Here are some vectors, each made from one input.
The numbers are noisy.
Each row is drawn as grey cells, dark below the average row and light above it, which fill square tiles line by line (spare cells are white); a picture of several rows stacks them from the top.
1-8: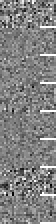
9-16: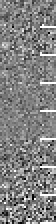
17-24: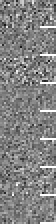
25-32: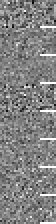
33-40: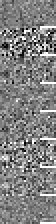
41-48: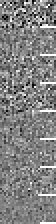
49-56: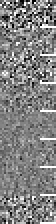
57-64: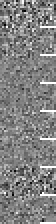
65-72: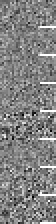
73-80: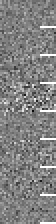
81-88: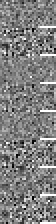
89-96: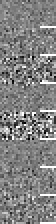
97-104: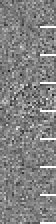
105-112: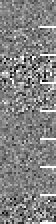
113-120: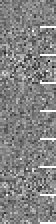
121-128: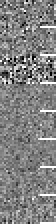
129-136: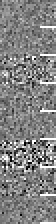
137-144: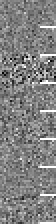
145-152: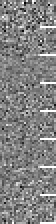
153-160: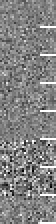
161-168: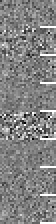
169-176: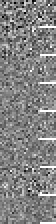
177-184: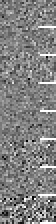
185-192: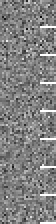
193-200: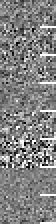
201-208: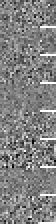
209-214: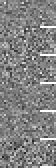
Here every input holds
three labels (each one of 4), together with either one of 4 labels, or a point on a 4-point line.
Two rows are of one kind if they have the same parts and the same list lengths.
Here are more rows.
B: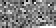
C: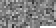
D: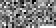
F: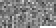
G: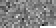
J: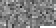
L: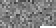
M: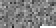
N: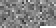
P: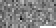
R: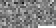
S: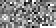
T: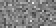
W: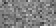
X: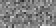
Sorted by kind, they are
B, F, G, N, P, T, W
C, D, J, L, M, R, S, X

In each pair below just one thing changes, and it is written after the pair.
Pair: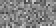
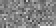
one of the three labels
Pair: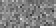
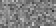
the place on the 4-point line
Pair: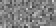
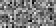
the place on the 4-point line
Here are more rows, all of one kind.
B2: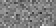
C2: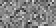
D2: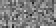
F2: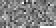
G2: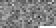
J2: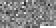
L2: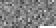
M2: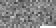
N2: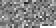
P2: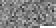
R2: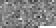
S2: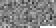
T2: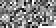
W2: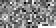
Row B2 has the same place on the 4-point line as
F2, N2 and S2.
